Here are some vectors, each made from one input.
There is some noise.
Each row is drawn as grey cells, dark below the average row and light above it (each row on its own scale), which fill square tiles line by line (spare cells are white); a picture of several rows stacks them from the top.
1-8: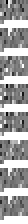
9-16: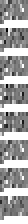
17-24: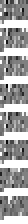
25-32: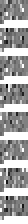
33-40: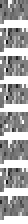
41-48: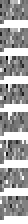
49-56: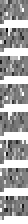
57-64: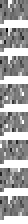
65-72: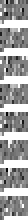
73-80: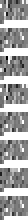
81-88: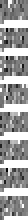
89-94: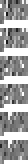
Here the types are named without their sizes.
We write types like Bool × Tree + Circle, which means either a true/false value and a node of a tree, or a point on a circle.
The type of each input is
Line.
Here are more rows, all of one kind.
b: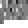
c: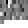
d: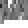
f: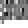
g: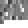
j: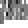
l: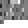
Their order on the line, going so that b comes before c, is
j, b, g, l, d, c, f.
